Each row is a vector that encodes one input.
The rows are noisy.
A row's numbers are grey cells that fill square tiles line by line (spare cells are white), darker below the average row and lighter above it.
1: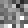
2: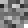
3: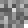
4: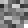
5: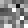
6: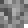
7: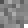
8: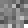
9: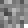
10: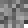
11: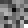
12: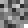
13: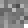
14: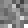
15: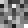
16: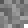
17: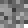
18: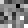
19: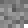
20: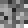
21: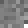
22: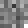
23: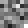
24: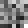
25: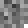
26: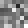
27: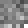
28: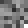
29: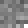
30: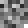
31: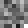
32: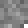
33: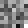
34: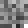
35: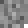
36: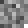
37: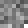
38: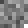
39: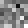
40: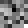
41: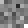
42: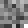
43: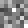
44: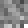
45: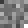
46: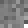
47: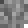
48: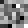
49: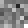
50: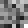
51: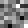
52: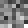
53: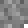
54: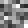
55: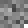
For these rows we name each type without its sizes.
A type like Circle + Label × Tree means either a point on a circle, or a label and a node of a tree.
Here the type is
List(Line).
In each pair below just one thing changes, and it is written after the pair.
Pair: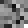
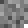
the place on the line in item 1 of the list
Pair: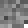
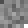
the place on the line in item 1 of the list
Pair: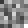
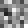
the place on the line in item 1 of the list
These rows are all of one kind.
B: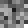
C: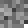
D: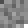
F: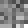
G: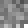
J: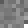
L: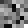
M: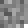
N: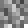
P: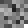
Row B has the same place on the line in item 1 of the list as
L, M and P.
